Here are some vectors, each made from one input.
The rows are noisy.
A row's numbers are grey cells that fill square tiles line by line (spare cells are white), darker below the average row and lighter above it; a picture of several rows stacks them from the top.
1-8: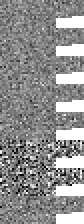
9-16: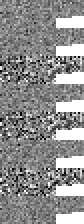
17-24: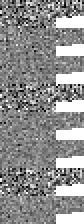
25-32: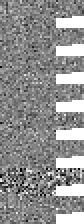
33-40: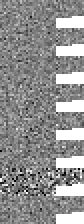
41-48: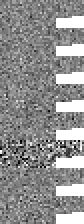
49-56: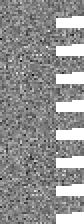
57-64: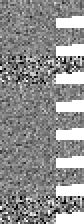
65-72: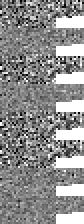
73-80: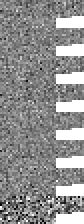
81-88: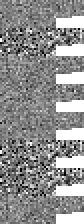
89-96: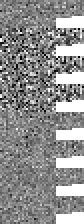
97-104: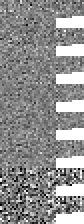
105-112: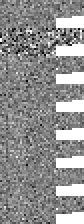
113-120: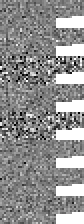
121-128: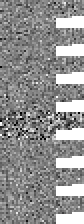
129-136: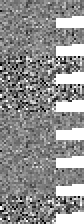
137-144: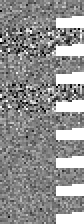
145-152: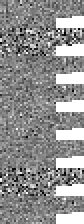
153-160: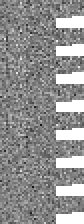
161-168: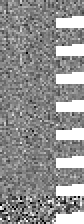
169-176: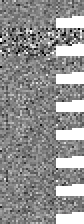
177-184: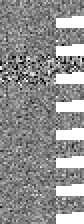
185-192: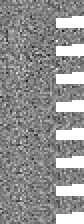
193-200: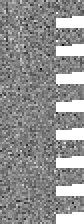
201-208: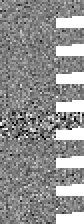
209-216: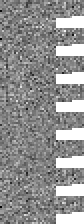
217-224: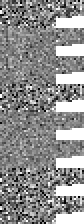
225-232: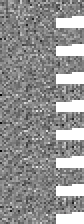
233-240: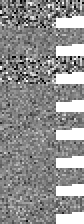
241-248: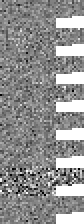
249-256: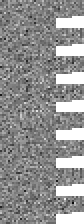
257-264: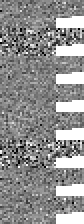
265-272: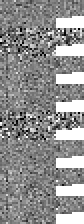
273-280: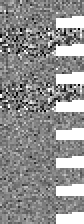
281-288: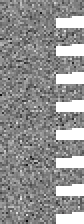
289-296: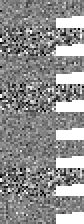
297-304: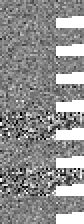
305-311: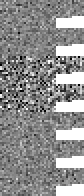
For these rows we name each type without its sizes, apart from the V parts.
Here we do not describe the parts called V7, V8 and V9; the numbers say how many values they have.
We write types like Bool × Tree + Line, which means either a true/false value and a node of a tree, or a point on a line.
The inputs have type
Bool × V9 + Line × (Line × V7 + V8) × (Tree + Unit).
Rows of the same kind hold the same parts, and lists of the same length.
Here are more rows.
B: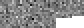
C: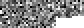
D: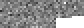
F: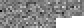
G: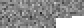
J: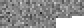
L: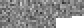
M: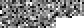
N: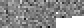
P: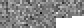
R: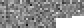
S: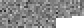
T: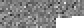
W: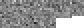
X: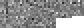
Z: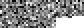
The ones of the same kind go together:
B, W, X
C, M, Z
D, N, T
F, G, J, L, P
R, S

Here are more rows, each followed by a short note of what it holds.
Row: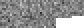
a point on a line and a value of V8
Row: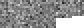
a point on a line and a value of V8
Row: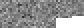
a point on a line, a node of a tree and a value of V8
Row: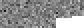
a point on each of two lines and a value of V7
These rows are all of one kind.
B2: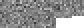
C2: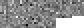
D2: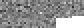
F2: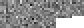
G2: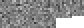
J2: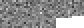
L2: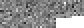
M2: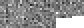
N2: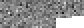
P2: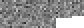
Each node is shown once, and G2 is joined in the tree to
D2, F2 and N2.
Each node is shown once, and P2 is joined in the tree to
N2.
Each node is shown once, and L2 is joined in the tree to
N2.
